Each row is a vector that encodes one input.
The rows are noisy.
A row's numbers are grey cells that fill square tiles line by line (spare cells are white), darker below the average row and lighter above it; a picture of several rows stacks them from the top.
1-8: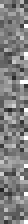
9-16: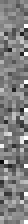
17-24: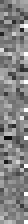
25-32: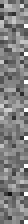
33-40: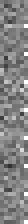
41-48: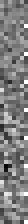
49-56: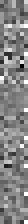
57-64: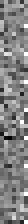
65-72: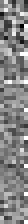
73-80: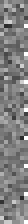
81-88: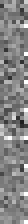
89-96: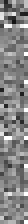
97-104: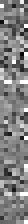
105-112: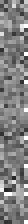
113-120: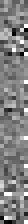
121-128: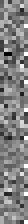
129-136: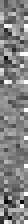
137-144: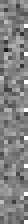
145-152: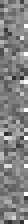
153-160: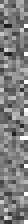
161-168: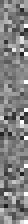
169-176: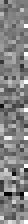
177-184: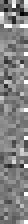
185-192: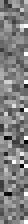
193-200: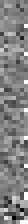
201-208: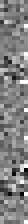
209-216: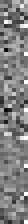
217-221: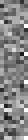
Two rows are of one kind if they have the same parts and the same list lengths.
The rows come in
2 kinds.
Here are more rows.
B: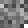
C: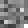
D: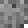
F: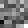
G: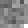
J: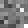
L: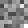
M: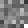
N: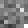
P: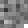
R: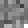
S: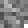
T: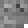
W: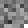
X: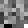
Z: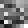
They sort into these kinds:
B, C, D, G, J, L, M, N, P, T, W, X, Z
F, R, S

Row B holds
a point on a 13-point circle.
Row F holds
a point on a 4-point line.
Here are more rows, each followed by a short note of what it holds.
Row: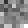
a point on a 13-point circle
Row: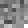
a point on a 13-point circle
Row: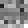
a point on a 4-point line
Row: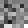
a point on a 13-point circle
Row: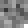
a point on a 13-point circle
